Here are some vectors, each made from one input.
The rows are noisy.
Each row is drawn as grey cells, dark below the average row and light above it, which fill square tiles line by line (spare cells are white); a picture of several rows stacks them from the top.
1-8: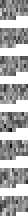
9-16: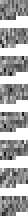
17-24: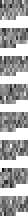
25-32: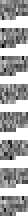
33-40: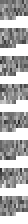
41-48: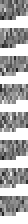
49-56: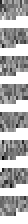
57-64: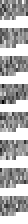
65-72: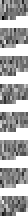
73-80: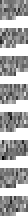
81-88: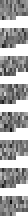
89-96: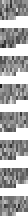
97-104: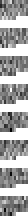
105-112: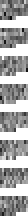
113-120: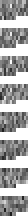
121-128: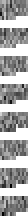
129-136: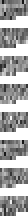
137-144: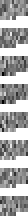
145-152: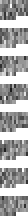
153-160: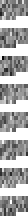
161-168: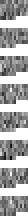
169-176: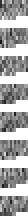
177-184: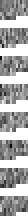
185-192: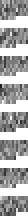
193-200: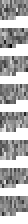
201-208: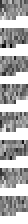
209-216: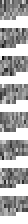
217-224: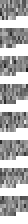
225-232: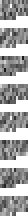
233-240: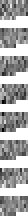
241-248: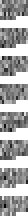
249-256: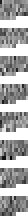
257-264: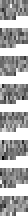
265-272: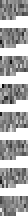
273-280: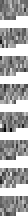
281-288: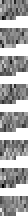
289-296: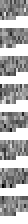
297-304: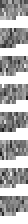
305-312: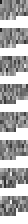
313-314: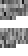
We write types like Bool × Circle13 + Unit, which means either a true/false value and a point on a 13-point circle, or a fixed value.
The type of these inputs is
Bool × Circle8 × (Label10 + Line7).
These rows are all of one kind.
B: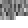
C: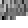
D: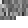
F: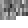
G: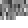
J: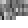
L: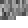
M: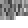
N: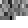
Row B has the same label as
G, M and N.
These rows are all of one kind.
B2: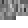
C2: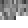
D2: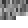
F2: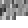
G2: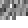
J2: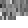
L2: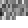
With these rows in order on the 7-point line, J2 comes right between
C2 and D2.
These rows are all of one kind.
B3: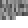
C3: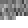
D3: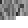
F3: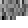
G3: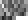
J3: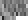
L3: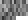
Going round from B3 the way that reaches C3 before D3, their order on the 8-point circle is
B3, C3, J3, F3, L3, G3, D3.
